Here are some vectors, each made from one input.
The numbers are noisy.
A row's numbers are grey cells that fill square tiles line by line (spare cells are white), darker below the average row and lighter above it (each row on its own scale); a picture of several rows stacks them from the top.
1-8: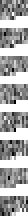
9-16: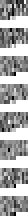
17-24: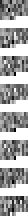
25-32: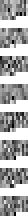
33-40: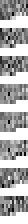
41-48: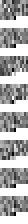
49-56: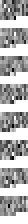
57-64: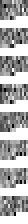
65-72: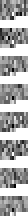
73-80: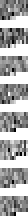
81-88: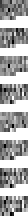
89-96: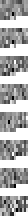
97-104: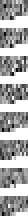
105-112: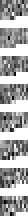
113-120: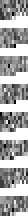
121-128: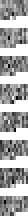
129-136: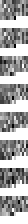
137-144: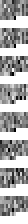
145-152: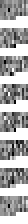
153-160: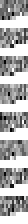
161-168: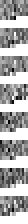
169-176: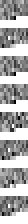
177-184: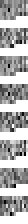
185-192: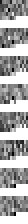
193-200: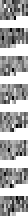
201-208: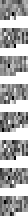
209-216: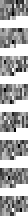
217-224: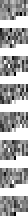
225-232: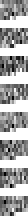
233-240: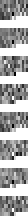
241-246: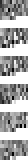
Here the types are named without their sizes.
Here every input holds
a true/false value, together with either a fixed value, or a node of a tree.
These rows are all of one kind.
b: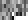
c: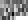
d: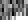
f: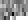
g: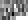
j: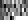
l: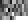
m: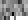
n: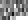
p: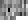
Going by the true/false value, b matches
j, l and p.
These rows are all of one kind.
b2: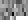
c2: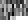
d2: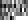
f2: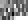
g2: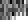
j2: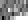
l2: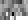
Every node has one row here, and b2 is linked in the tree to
f2 and l2.
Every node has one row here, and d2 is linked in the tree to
j2.
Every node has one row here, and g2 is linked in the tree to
c2.
